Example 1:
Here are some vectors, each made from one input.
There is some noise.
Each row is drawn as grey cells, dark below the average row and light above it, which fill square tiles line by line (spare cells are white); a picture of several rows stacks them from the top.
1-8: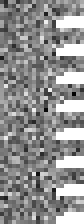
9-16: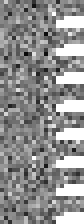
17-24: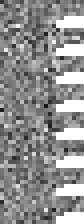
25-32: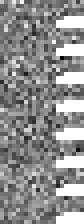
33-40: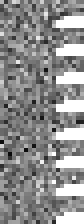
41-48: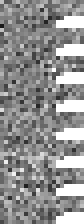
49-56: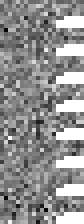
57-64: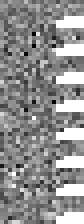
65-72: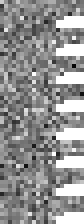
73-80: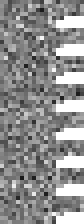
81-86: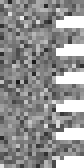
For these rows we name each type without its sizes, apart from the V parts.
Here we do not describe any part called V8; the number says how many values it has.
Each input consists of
a node of a tree, a true/false value and a value of V8.
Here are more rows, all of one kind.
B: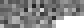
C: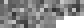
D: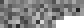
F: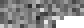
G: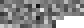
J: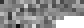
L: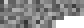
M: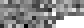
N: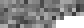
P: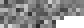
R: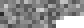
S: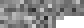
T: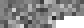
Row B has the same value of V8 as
F, G and R.
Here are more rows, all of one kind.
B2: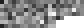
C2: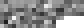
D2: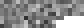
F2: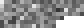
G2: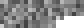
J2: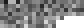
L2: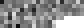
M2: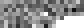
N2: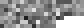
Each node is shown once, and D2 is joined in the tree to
C2 and N2.
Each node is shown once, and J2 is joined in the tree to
C2.
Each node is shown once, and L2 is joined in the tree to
C2 and M2.
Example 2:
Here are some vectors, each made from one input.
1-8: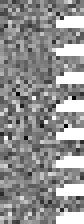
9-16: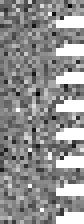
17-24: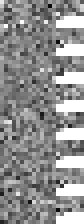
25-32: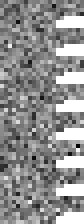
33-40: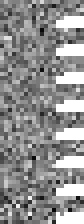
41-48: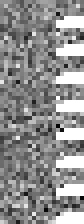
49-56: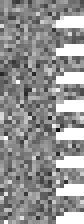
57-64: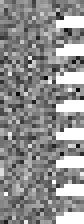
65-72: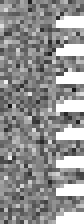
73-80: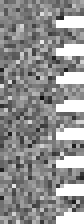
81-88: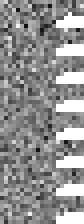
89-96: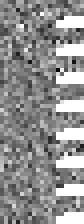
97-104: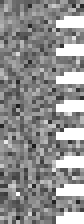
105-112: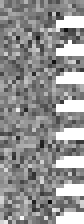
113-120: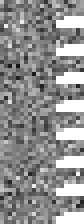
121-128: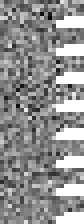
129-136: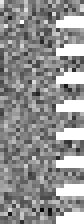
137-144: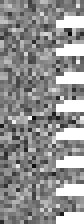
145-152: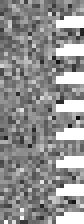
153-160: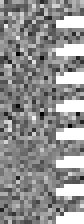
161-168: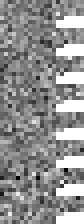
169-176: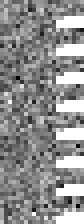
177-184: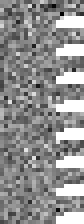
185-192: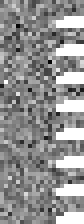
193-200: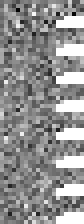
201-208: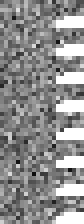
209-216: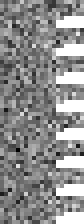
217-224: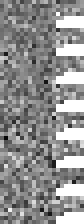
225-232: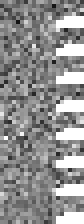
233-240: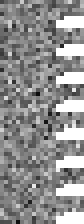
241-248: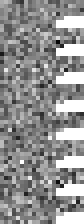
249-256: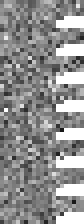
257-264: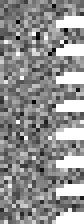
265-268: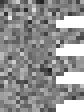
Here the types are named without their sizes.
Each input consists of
a point on a line, a node of a tree and three true/false values.
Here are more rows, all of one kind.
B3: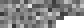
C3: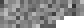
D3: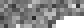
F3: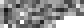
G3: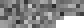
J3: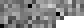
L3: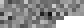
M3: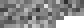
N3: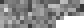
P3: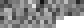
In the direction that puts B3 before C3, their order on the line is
P3, D3, L3, M3, J3, F3, B3, N3, G3, C3.
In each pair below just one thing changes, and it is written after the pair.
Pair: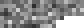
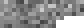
the node of the tree
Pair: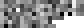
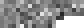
the place on the line
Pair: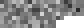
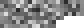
one of the three true/false values
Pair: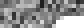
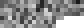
one of the three true/false values
